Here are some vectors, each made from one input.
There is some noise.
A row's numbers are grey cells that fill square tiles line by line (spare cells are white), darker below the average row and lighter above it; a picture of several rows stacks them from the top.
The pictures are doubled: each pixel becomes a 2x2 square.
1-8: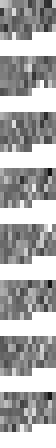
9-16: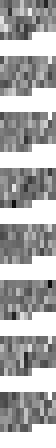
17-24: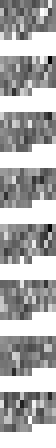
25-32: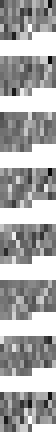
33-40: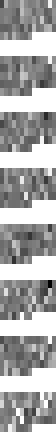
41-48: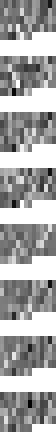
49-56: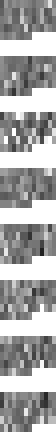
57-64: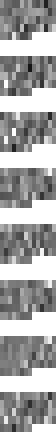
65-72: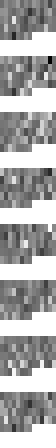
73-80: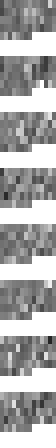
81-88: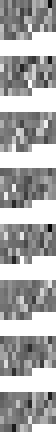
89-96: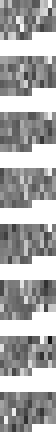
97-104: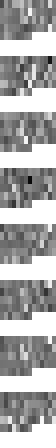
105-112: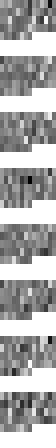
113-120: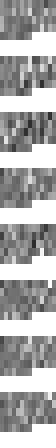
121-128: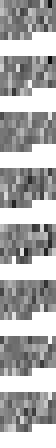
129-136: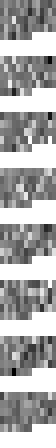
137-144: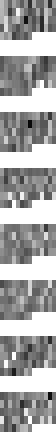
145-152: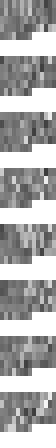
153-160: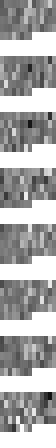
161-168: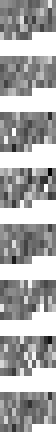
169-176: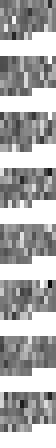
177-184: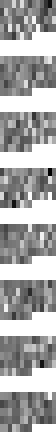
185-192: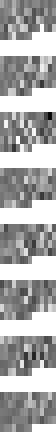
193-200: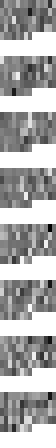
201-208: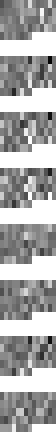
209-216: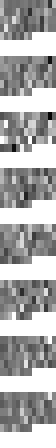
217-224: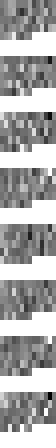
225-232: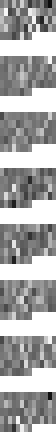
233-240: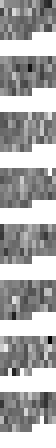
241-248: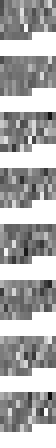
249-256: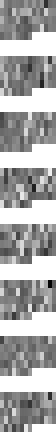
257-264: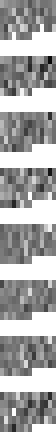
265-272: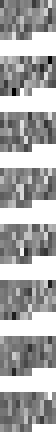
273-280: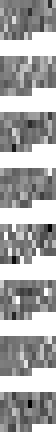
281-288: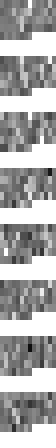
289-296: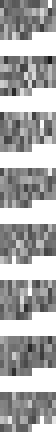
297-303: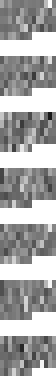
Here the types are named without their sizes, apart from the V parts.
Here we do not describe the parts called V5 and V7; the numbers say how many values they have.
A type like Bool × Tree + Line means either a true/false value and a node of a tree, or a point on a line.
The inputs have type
(Bool × Bool × Bool + Unit) × Tree + Line + V5 × V5 + V7.
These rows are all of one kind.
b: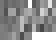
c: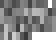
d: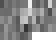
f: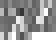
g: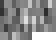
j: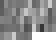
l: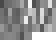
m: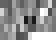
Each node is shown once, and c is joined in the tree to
l.
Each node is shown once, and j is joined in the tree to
d and g.
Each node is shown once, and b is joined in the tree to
d.
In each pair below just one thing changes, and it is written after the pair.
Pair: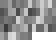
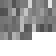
the node of the tree
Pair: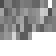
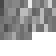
one of the three true/false values
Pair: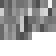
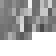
one of the three true/false values
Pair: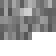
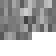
one of the three true/false values
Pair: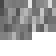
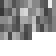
the node of the tree
